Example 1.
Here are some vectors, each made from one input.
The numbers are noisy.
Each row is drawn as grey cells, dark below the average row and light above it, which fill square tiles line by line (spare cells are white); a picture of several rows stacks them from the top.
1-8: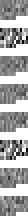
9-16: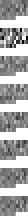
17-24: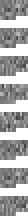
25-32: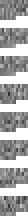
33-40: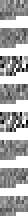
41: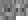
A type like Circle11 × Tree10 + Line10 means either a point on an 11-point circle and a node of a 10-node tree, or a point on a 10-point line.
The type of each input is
Bool × Label4 + Unit.
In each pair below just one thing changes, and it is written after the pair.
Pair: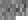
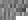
the label
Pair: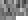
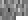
the label
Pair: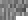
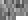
the true/false value
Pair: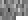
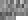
the label
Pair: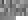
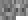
the label
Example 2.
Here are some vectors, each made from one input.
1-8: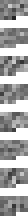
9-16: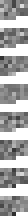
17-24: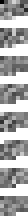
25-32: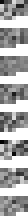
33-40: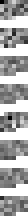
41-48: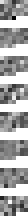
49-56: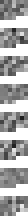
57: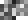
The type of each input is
(Bool × Bool × Bool + Unit) × Line8.
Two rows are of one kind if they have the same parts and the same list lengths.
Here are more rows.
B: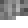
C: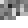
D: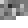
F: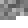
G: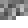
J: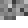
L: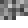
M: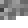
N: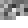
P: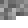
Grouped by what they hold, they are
B, G, J, L, P
C, D, F, M, N

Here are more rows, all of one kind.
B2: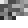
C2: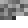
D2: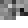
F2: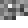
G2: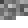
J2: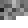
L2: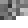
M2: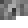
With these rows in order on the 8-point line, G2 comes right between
F2 and L2.
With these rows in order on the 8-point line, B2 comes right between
D2 and L2.
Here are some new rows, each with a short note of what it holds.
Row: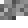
a point on an 8-point line
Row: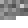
a point on an 8-point line
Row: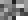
a point on an 8-point line and three true/false values
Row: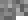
a point on an 8-point line and three true/false values
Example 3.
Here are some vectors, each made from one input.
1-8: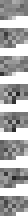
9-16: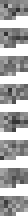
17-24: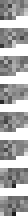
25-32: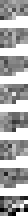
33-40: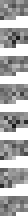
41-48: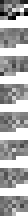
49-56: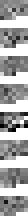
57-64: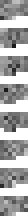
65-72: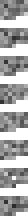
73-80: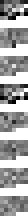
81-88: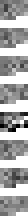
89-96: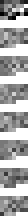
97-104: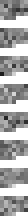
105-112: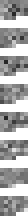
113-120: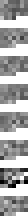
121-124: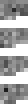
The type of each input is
Circle15 × Circle15 + Unit.
